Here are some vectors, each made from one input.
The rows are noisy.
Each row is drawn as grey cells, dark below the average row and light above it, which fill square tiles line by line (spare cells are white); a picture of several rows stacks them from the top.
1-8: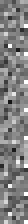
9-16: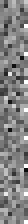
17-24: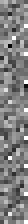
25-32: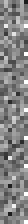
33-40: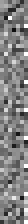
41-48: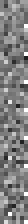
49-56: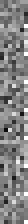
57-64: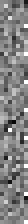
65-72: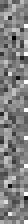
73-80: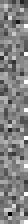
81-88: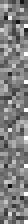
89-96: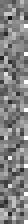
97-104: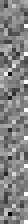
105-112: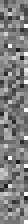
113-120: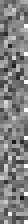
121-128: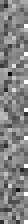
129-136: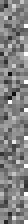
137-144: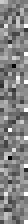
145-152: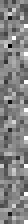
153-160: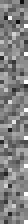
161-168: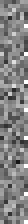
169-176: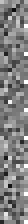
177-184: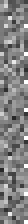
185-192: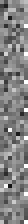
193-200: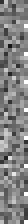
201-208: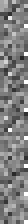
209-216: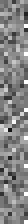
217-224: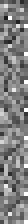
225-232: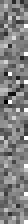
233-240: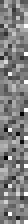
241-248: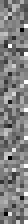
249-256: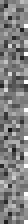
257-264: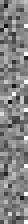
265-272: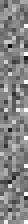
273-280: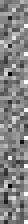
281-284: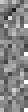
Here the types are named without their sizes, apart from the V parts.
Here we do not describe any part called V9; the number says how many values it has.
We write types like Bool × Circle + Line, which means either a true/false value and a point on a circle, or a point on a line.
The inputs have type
Bool × V9 + Line × (Tree + Unit).
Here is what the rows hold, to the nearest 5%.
About 50% of them hold a point on a line, together with either a fixed value, or a node of a tree. The rest hold a true/false value and a value of V9.
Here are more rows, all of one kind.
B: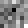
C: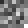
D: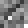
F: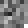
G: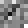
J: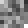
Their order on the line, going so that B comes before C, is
B, G, J, F, C, D.
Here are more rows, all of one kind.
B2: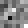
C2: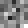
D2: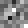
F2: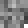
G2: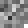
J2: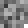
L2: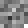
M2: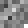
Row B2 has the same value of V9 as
D2 and M2.
